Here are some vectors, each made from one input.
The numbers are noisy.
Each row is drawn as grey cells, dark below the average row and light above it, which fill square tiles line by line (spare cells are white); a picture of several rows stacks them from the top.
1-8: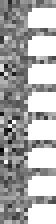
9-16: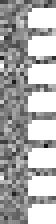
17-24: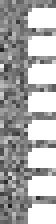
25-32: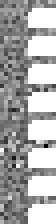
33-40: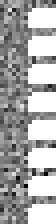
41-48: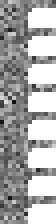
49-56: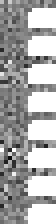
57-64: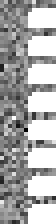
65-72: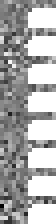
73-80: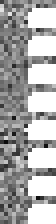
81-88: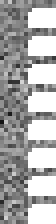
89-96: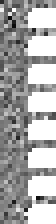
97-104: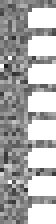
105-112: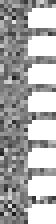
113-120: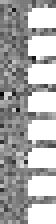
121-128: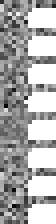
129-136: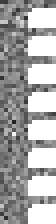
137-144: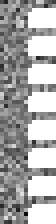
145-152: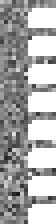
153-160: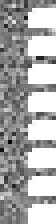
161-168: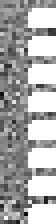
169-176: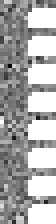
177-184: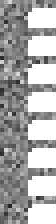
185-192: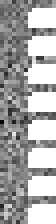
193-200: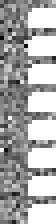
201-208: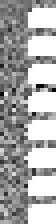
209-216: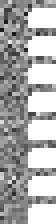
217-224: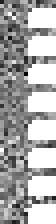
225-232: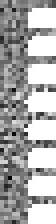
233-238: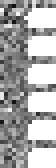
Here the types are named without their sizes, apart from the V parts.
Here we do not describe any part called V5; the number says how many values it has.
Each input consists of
either a true/false value and a value of V5, or a list of points on a circle.
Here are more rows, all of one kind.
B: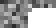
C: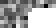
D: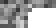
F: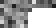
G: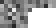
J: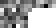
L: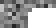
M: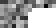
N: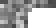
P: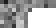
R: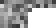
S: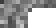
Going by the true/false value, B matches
G, L and R.
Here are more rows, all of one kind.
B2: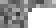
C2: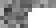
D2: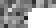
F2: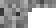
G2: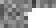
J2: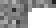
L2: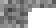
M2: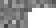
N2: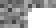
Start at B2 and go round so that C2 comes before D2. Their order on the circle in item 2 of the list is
B2, C2, J2, N2, F2, D2, M2, G2, L2.
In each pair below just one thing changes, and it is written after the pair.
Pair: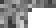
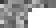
the value of V5
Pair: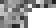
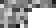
the value of V5
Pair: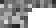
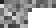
the value of V5
